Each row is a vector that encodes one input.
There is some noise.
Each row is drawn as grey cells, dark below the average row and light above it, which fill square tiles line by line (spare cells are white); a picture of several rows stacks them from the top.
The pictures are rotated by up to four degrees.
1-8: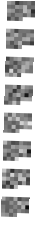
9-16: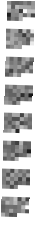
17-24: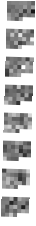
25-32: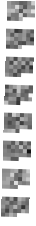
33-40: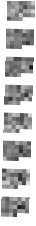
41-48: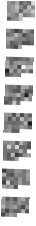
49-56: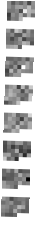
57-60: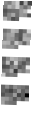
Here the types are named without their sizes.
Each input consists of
a label and four true/false values.
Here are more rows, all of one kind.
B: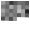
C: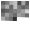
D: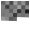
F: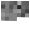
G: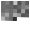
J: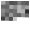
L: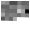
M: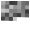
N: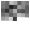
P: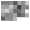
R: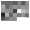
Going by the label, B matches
D, J, L and M.
